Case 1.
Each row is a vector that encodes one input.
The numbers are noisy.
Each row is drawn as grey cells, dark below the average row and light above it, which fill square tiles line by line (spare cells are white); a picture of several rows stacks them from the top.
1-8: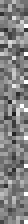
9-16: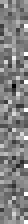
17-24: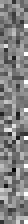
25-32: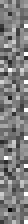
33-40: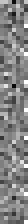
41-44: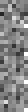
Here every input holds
a point on a 5-point line.
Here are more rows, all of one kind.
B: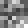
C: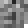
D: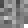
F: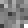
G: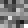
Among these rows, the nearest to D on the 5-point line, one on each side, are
B and F.
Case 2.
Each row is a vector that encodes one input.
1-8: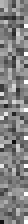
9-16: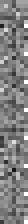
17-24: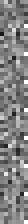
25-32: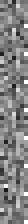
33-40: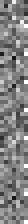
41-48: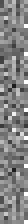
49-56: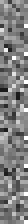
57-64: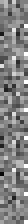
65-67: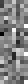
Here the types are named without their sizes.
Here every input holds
a point on a line.
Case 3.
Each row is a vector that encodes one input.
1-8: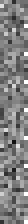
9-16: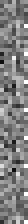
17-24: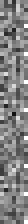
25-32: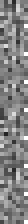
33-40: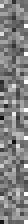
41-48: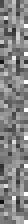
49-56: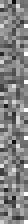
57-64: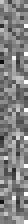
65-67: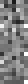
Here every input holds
a point on an 11-point line.
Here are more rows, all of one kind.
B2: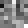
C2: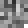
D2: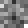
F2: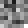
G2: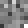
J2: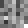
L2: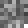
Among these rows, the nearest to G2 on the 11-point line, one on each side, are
D2 and L2.
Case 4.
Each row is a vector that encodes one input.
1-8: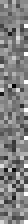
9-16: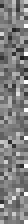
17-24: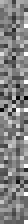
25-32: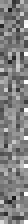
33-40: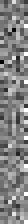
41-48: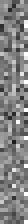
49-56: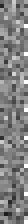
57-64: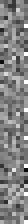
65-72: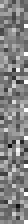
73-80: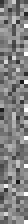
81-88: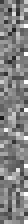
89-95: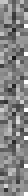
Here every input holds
a point on a 13-point line.
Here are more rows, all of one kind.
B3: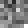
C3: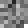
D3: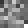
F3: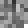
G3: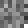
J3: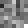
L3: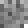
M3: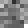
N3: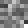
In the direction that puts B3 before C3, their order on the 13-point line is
B3, F3, C3, M3, L3, G3, J3, D3, N3.
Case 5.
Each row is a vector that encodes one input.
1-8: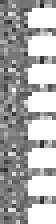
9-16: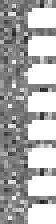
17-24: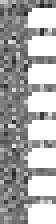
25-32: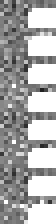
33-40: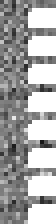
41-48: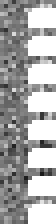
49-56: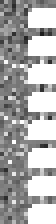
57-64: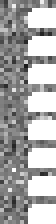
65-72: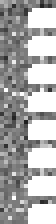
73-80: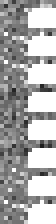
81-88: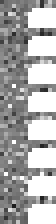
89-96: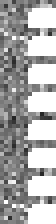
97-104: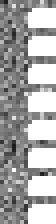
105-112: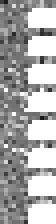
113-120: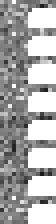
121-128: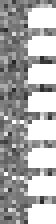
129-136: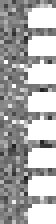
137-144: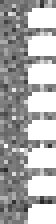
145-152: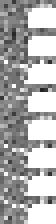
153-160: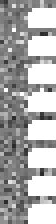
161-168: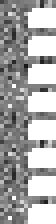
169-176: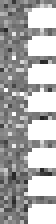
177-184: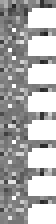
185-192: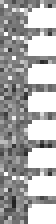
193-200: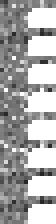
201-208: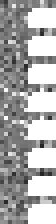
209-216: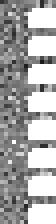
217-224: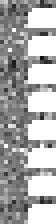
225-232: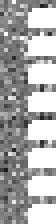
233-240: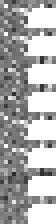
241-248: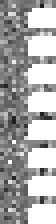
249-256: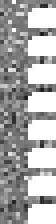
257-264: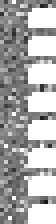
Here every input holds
one of 7 labels.
